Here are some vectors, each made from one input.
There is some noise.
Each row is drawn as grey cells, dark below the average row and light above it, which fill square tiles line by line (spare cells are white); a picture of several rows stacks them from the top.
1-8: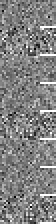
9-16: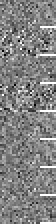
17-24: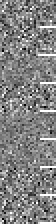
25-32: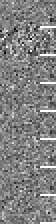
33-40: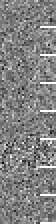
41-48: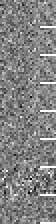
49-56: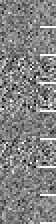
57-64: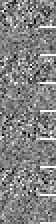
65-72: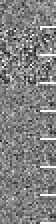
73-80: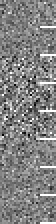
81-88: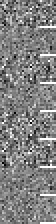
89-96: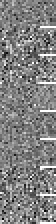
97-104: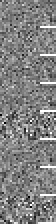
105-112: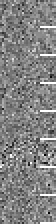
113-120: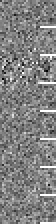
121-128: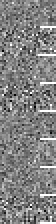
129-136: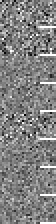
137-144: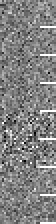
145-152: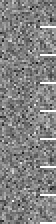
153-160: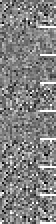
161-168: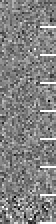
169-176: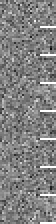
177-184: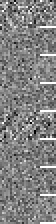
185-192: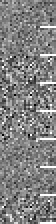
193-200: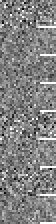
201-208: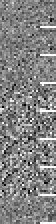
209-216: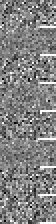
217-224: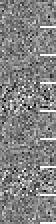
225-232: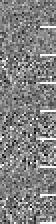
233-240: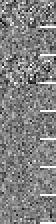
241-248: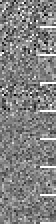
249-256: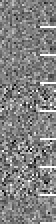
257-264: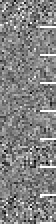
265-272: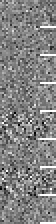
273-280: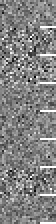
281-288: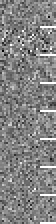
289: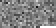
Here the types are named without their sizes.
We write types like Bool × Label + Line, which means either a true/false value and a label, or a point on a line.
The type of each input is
Bool × Bool × Bool × Bool × Bool + Circle × (Circle + Unit) × Line.
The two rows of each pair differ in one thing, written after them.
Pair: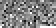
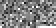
the place on the line
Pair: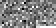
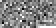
the place on the circle
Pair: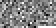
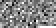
the place on the circle
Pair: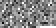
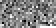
the place on the line
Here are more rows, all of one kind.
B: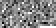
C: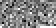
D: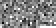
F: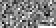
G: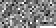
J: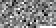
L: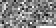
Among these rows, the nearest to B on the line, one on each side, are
F and G.
